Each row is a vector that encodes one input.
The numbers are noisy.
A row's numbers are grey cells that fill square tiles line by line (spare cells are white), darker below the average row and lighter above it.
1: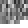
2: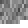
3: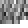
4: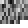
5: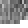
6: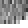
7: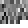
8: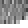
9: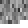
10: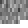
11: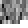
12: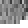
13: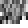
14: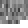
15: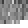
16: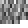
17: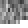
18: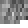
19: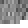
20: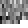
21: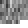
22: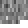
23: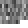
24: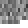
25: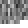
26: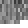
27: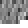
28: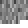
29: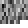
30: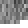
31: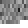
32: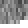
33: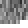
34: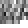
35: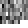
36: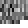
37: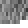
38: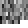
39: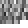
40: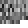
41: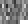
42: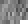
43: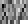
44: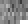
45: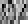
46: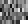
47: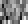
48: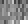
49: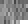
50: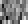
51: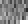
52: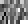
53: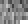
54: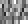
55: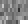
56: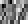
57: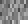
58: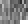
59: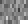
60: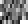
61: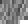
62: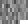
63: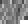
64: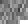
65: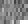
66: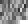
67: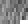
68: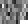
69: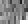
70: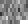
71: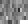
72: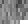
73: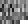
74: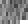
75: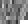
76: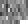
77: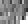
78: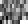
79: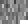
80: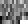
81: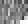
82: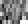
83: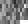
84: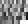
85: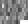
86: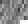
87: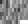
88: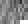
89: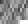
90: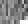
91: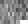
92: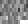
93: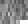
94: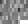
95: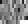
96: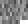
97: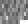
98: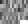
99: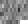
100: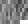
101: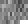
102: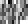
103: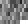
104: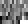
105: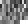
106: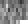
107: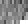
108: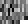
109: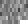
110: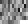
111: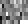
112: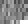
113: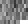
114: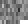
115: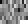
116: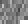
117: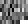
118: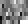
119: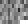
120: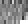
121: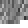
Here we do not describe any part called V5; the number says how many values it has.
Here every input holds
either a point on a 12-point line and a true/false value, or a value of V5.
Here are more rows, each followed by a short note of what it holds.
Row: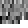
a value of V5
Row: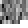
a value of V5
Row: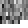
a value of V5
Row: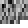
a value of V5
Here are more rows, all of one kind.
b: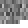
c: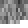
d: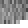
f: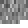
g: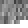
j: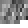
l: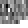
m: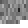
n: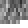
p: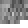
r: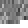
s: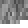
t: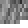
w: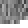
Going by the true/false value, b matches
f, l, m and r.
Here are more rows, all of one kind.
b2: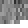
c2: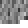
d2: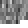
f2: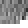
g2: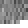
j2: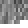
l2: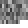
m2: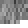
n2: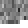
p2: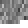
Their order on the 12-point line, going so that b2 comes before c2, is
d2, m2, g2, b2, j2, c2, n2, f2, p2, l2.
